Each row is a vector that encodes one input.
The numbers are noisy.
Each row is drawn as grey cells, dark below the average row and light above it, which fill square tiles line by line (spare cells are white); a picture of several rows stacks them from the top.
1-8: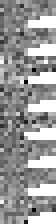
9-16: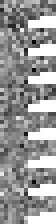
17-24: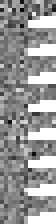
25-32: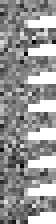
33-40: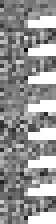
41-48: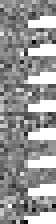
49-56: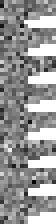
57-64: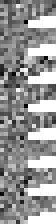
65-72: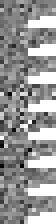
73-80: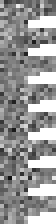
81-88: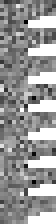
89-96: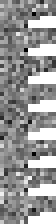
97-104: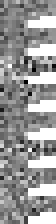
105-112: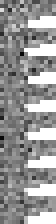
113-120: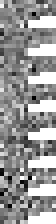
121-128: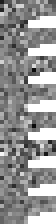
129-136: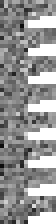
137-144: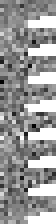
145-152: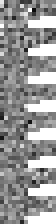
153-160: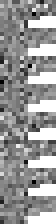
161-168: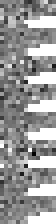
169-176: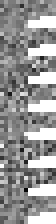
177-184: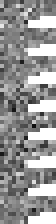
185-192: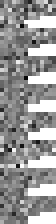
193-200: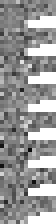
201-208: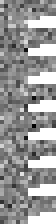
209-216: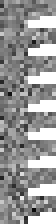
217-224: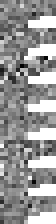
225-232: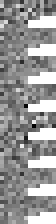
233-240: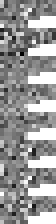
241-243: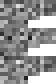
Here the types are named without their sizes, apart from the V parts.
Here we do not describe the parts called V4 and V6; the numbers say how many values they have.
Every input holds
either a point on a line, or a true/false value, a value of V4 and a value of V6.
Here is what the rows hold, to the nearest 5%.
About 50% of them hold a point on a line. The rest hold a true/false value, a value of V4 and a value of V6.
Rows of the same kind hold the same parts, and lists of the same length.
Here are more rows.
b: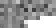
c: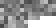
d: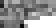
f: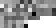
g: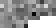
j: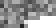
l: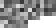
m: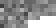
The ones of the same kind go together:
b, c, d, j, m
f, g, l

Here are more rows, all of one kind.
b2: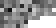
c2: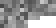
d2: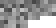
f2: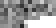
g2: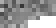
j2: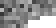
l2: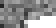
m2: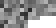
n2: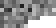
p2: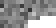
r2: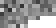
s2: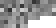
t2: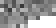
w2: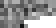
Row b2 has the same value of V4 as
d2, j2, s2 and w2.
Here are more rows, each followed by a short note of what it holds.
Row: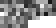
a point on a line
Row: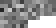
a point on a line
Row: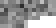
a true/false value, a value of V4 and a value of V6
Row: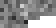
a point on a line
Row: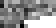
a true/false value, a value of V4 and a value of V6
